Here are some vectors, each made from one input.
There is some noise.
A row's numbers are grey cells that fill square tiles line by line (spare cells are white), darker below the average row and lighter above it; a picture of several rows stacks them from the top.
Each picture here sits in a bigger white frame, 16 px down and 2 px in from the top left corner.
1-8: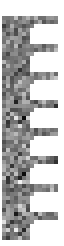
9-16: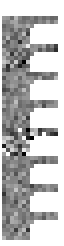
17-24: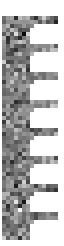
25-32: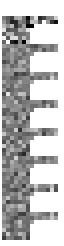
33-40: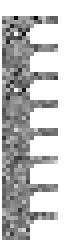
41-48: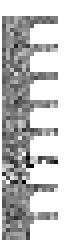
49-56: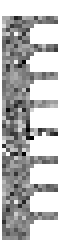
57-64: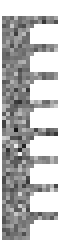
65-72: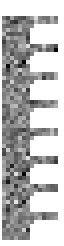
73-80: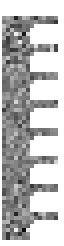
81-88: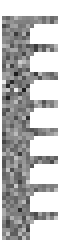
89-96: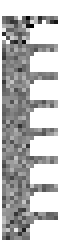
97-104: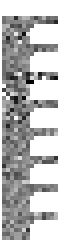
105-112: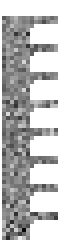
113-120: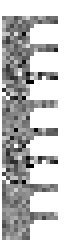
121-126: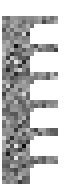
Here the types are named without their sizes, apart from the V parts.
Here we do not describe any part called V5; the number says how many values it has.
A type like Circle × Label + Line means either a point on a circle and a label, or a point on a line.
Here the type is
List(Bool × V5).
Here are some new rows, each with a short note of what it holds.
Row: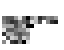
the empty list
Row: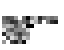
the empty list
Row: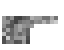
a list of two items
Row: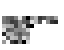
the empty list
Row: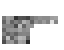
a list of two items
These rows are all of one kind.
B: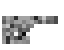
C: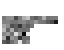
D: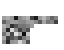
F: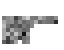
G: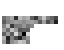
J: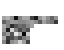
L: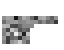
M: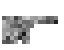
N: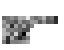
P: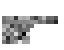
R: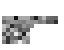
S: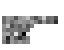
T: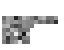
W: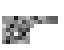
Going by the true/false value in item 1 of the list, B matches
N, S and W.
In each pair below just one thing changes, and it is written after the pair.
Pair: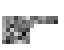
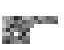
the true/false value in item 1 of the list
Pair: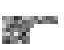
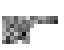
the true/false value in item 1 of the list
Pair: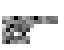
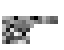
the true/false value in item 1 of the list
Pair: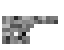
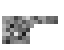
the value of V5 in item 1 of the list
